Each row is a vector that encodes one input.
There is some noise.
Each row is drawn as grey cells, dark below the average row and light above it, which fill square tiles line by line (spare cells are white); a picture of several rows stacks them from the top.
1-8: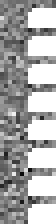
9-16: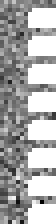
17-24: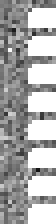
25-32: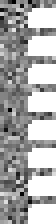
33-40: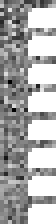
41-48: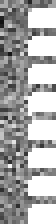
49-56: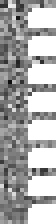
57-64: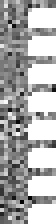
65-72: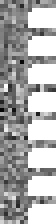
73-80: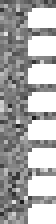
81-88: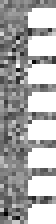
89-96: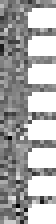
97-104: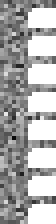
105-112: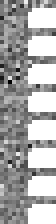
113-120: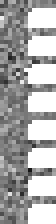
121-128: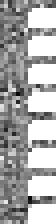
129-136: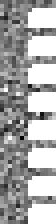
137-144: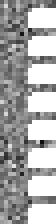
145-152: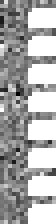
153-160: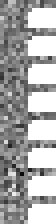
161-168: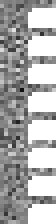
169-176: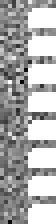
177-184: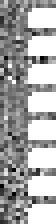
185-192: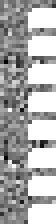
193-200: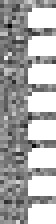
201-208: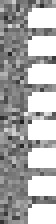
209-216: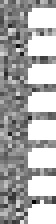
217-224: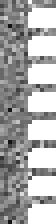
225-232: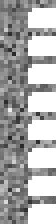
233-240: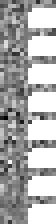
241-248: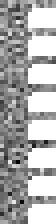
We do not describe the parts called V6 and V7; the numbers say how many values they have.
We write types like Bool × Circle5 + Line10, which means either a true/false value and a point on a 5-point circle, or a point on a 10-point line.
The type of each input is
Bool × Tree9 + (Tree8 + V7) × V6.
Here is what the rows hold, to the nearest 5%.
About 40% of them hold a node of a 9-node tree and a true/false value. The rest hold a value of V6, together with either a node of an 8-node tree, or a value of V7.
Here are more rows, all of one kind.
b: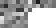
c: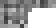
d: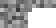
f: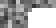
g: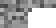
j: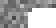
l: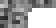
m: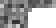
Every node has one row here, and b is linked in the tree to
g.
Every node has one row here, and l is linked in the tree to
d, g and m.
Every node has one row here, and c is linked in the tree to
m.
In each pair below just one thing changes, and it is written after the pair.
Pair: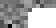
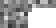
the value of V7
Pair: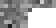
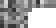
the value of V6
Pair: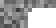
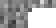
the value of V7
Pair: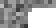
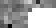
the value of V7
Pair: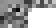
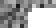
the value of V7
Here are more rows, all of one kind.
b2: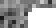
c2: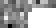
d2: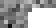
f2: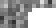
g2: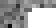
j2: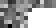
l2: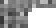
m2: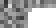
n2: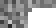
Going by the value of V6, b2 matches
d2, f2 and j2.
